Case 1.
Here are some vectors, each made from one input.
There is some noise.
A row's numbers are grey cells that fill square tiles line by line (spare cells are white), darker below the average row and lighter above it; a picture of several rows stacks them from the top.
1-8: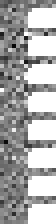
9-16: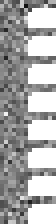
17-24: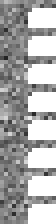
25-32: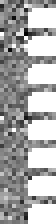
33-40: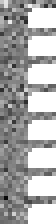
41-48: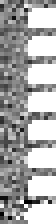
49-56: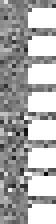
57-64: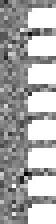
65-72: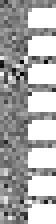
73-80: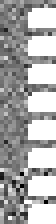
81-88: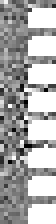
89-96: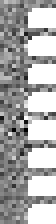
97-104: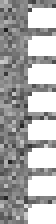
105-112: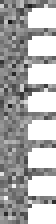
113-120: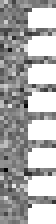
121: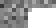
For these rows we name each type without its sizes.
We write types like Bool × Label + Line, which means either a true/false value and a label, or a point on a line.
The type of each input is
List(Circle).
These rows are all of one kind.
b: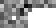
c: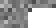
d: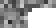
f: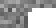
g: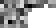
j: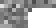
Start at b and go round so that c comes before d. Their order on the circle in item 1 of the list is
b, j, c, d, g, f.
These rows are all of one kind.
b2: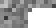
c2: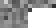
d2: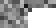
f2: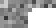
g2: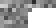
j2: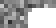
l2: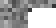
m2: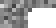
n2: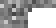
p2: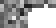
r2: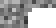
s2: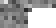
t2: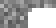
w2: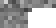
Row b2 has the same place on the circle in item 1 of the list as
f2, g2 and m2.
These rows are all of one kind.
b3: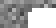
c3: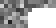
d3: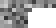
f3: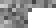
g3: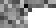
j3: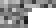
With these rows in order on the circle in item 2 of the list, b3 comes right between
d3 and g3.
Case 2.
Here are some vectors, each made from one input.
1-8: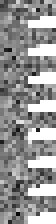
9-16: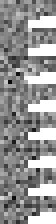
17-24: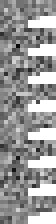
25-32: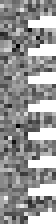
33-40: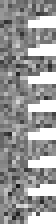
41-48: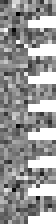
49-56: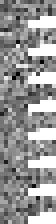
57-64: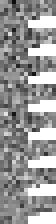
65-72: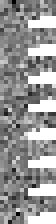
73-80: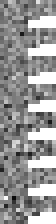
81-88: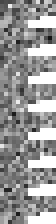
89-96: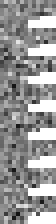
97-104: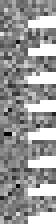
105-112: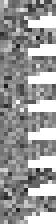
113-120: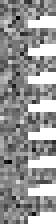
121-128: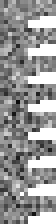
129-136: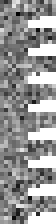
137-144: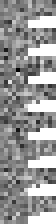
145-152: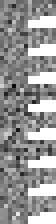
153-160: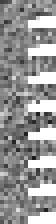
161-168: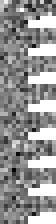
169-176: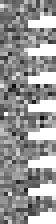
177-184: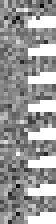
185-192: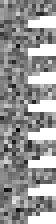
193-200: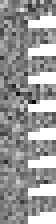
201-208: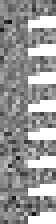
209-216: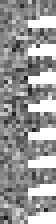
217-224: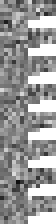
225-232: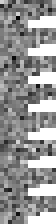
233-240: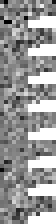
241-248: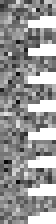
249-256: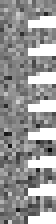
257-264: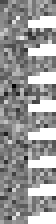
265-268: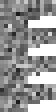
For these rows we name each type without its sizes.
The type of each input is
Bool × Bool × Bool + Line.
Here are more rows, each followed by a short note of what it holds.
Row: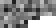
three true/false values
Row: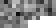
three true/false values
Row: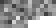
a point on a line
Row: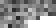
three true/false values
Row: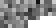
three true/false values
